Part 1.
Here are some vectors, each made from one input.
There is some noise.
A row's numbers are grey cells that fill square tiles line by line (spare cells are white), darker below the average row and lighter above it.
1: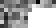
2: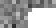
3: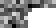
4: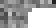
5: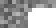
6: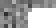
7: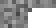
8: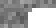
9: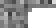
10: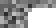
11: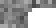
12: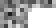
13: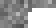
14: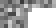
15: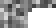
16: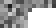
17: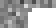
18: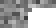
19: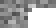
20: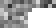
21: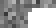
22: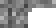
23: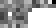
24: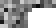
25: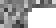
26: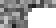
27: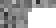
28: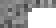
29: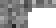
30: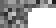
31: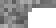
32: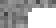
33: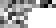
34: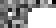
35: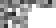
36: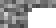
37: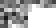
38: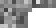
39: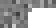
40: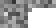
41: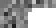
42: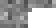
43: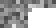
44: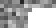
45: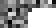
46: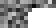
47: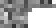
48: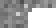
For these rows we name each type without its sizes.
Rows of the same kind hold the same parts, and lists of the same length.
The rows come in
3 kinds.
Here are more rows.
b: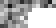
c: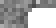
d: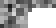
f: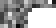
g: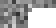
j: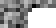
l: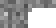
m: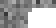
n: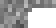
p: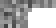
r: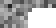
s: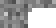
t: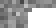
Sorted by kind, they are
b, d, r
c, g, l, s
f, j, m, n, p, t

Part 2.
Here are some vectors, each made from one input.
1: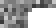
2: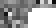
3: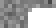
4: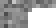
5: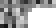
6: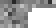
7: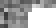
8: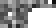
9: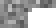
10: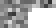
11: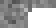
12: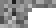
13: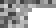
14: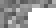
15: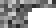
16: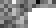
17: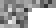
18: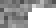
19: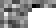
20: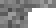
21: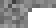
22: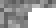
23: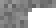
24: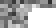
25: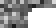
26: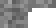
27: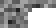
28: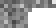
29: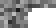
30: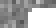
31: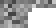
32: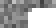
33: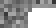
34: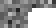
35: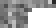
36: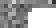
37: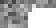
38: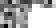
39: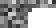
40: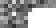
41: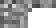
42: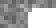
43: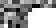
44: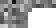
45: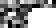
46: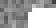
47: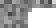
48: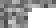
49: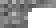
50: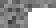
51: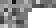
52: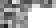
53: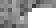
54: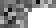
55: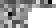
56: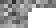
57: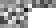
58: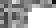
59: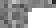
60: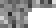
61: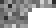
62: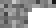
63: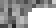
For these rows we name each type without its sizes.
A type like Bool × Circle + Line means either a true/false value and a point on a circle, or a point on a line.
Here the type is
(Bool × Bool × Bool × Bool + Unit) × Line.
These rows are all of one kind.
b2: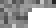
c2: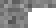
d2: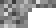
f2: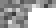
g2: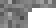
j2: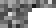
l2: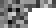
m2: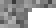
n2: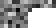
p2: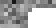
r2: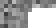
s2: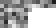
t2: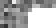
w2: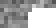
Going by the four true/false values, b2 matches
l2, m2, p2 and s2.
